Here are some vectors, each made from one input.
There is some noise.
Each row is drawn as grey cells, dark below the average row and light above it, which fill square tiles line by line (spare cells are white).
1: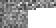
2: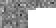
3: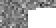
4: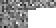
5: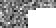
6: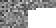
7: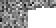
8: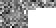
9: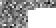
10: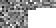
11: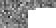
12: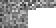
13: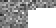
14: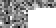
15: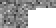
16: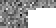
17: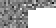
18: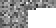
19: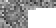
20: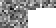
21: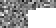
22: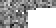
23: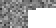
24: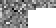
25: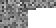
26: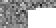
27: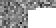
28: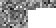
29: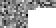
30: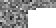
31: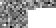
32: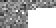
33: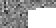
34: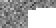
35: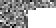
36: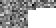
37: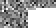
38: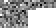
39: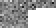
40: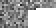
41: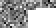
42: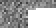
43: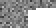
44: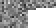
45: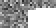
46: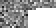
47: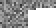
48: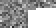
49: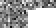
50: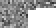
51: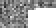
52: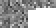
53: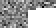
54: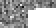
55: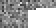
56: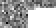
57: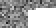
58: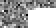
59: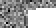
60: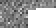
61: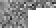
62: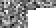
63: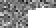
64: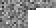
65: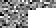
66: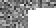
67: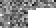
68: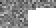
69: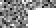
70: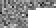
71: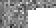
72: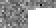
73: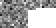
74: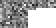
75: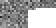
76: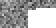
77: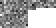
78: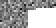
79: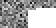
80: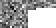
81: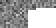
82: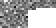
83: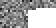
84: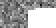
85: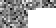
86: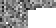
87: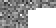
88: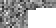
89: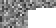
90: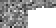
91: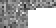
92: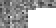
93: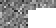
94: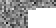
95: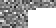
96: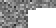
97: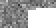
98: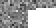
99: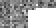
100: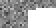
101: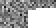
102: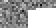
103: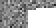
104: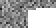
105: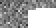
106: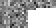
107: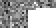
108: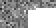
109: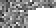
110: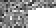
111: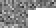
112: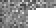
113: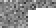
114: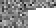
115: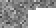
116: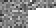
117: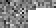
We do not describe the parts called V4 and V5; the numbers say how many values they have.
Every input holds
either a value of V4 and a value of V5, or a list of up to three points on a 6-point circle.
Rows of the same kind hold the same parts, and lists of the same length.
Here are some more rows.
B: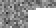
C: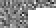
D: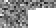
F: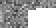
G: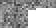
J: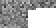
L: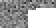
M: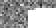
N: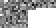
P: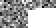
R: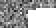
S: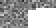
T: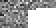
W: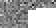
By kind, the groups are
B, C, D, L, N, W
F, G, R, S
J, M
P
T

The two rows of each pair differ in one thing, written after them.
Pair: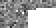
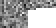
the value of V5
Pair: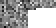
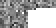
the value of V5
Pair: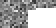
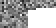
the value of V5
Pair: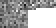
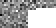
the value of V4
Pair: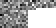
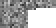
the value of V4
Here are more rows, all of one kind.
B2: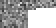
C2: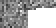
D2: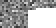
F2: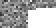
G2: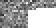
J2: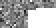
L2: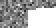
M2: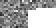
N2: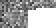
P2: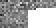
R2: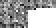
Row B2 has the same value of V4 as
G2, N2 and P2.
